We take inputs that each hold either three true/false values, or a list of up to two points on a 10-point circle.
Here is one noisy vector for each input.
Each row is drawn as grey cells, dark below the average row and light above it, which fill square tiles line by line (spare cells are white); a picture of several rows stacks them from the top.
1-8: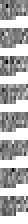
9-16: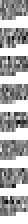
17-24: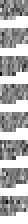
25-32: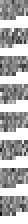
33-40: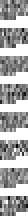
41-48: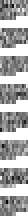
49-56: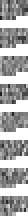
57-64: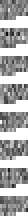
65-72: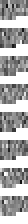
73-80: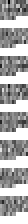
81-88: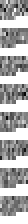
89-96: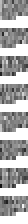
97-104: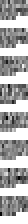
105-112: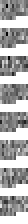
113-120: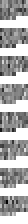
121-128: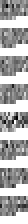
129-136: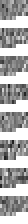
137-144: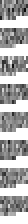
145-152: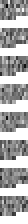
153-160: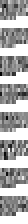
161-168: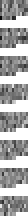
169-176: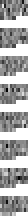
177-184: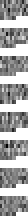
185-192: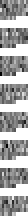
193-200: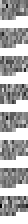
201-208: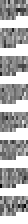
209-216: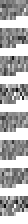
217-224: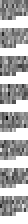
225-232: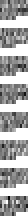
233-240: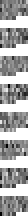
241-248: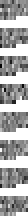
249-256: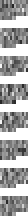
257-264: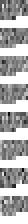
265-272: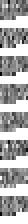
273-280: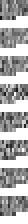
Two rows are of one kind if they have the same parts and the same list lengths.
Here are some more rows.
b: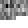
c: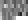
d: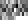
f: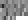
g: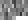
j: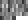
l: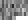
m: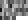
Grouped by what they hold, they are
b, l
c, f, g
d
j, m

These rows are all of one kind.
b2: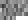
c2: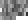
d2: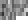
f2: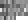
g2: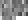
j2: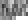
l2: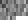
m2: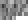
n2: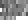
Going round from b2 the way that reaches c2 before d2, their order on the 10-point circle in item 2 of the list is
b2, m2, j2, g2, c2, l2, n2, d2, f2.
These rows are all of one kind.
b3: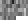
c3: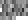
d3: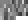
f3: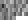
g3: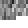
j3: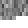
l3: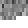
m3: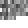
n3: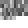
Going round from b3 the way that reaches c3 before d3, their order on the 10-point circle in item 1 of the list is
b3, g3, l3, j3, f3, n3, m3, c3, d3.
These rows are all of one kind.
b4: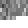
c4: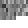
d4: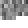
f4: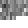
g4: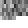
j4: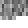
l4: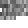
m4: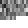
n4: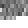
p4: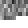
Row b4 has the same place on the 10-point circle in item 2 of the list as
j4 and n4.
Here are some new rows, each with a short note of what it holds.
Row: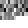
the empty list
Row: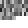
a list of one item
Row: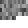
three true/false values
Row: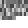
a list of one item
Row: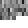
three true/false values
